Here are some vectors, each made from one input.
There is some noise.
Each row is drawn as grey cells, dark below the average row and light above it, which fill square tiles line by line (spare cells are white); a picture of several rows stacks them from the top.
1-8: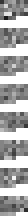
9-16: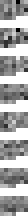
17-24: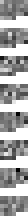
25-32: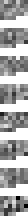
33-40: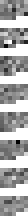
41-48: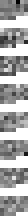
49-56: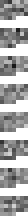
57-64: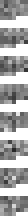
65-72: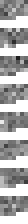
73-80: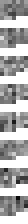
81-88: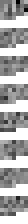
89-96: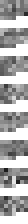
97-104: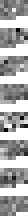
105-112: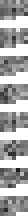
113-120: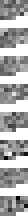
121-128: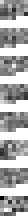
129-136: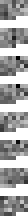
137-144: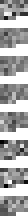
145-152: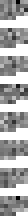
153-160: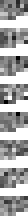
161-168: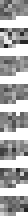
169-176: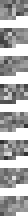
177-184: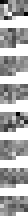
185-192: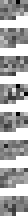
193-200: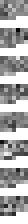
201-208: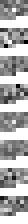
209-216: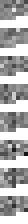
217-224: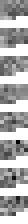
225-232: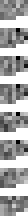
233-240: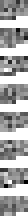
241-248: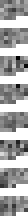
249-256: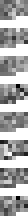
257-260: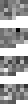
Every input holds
either one of 9 labels, or a point on a 7-point line, or a point on a 9-point line.
